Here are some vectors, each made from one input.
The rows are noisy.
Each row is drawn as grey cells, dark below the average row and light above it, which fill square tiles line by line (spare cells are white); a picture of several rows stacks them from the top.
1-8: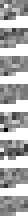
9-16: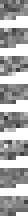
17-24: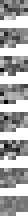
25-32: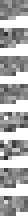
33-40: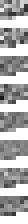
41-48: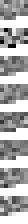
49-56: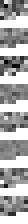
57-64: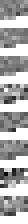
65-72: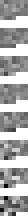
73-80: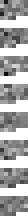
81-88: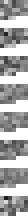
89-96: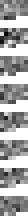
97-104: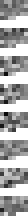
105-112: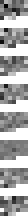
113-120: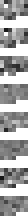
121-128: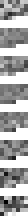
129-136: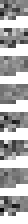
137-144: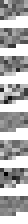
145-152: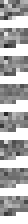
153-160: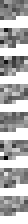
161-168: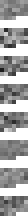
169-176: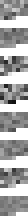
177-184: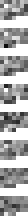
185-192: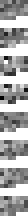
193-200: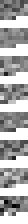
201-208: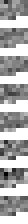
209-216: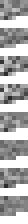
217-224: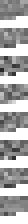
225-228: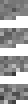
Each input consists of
either a fixed value, or four true/false values.
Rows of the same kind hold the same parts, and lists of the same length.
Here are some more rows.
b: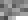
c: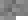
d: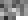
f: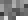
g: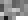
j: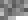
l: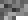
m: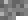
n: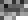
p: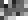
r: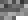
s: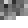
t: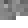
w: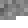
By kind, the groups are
b, c, f, g, j, l, m, n, p, r, s, t, w
d

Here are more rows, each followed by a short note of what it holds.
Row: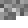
a fixed value
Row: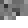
four true/false values
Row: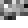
four true/false values
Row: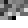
a fixed value
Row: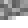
four true/false values
